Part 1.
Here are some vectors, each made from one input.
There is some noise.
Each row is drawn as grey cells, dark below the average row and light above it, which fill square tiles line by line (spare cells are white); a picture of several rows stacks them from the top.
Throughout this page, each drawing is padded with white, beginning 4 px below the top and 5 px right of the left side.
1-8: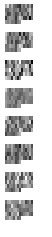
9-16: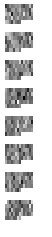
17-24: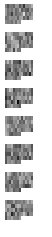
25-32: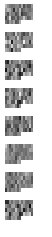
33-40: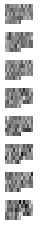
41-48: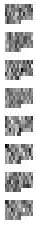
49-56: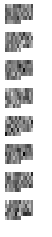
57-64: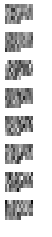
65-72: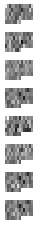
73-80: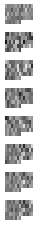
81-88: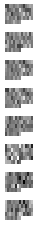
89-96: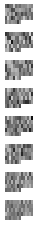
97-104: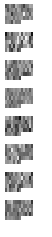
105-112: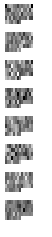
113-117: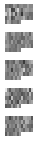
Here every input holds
a node of a 9-node tree.
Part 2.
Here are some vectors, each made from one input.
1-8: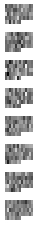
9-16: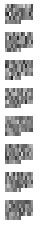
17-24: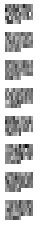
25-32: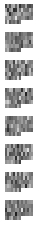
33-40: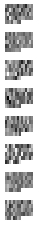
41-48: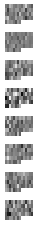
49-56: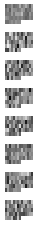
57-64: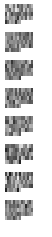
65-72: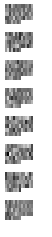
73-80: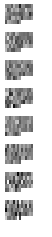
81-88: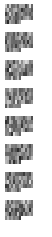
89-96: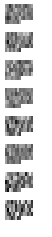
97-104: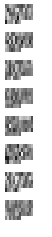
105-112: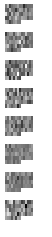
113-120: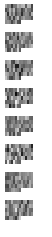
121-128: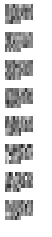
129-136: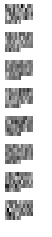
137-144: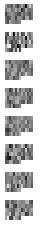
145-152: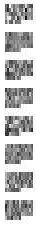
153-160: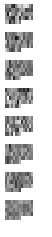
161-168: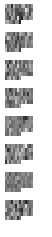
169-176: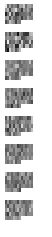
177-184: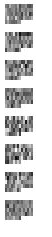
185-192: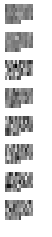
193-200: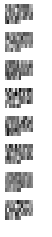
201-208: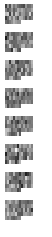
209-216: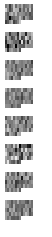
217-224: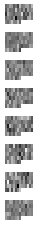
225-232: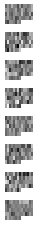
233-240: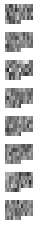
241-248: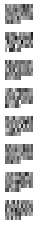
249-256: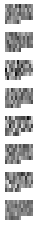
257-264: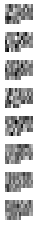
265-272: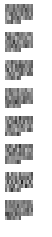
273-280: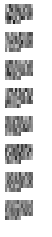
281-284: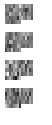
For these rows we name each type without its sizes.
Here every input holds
a point on a line.
